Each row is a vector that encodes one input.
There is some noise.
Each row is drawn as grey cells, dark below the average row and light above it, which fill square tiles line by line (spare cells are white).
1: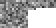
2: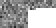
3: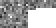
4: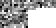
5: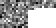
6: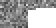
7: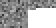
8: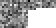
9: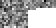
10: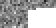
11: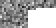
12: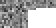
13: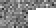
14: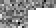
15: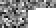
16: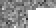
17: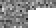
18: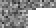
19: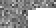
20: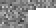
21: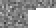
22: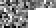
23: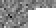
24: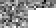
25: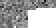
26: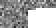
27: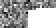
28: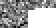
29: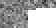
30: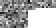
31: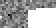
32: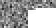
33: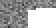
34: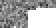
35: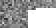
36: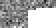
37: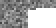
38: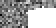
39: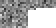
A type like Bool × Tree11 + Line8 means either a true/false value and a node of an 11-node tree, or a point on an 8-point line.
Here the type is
Bool × Line3 × Line3.
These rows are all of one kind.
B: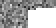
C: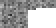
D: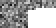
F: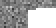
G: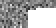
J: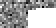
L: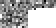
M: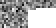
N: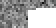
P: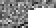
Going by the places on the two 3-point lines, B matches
G and L.
